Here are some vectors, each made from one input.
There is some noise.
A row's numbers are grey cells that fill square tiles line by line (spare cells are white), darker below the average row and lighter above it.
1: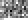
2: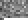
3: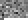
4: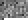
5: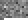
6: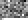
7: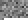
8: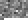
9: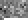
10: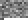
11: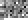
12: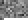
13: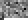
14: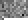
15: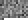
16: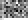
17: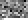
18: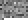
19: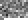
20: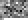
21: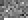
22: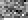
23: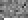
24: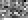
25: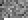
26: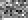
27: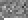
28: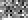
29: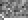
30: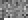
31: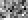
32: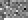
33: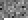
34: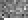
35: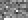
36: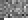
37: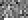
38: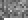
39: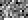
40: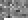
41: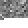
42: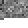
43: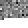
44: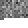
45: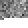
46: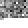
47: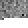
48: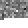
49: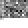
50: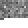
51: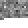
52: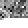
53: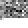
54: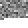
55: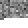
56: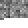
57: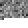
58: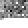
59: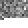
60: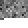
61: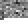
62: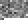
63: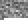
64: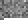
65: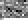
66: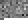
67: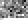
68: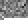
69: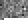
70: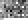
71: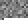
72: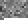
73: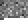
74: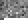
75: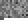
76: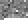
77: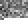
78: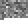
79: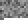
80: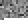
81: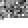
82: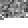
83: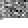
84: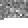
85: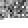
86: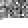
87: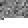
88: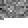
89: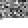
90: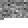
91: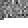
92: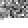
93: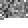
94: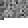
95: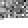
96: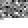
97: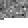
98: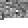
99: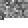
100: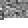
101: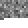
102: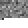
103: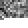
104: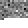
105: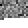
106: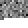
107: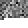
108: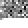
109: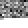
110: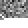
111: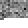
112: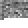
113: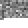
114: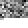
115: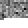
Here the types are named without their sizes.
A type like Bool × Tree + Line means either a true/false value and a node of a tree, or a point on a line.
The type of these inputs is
Bool × (Circle + Tree).
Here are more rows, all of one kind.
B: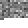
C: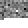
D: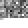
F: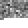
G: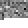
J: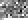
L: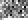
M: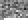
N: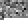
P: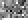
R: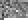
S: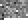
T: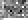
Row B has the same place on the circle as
L and N.
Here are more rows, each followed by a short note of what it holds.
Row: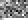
a node of a tree and a true/false value
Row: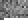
a node of a tree and a true/false value
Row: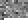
a point on a circle and a true/false value
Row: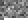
a node of a tree and a true/false value
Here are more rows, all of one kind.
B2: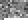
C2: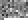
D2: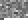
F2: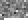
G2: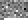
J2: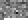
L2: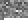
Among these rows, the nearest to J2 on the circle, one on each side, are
F2 and G2.
